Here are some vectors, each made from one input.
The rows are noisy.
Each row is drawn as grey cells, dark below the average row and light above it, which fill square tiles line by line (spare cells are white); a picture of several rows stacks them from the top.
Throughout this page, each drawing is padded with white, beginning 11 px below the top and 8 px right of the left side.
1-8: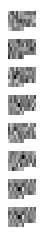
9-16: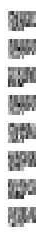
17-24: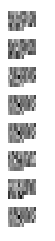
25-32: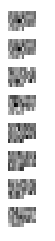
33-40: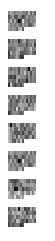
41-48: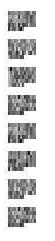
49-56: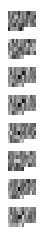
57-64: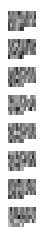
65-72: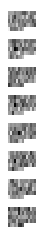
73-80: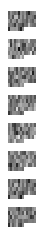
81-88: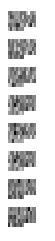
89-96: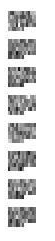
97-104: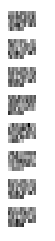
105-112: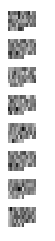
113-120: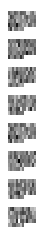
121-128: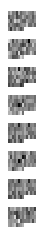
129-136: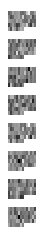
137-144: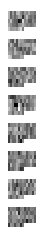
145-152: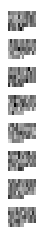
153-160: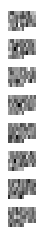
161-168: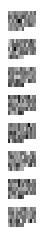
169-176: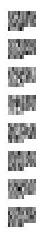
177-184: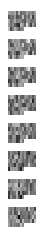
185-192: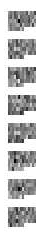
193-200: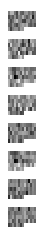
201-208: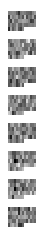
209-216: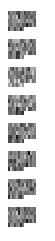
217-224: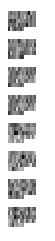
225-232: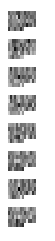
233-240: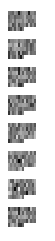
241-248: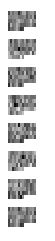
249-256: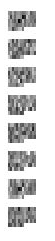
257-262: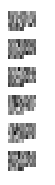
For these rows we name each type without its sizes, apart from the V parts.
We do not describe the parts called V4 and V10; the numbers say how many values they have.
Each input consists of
either a point on a circle and a value of V4, or two labels, or a value of V10.
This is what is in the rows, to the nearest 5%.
About 25% of them hold a point on a circle and a value of V4. About 40% of them hold two labels. The rest hold a value of V10.
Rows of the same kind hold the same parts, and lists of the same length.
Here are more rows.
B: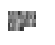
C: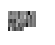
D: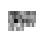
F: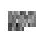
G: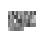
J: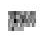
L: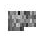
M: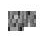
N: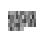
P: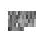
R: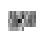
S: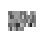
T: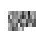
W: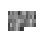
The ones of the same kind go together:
B, C, L, M, P, W
D, G, J, R, T
F, N, S

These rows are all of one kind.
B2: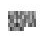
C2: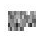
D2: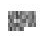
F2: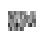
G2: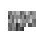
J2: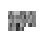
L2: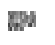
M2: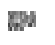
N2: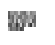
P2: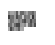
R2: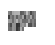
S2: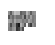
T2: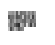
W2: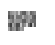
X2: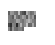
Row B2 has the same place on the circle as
C2, F2, G2 and N2.
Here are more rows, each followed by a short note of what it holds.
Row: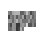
a point on a circle and a value of V4
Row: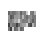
a point on a circle and a value of V4
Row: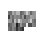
a point on a circle and a value of V4
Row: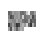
a point on a circle and a value of V4
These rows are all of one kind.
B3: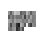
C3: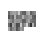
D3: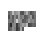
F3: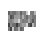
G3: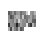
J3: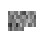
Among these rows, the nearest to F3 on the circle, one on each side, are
G3 and J3.
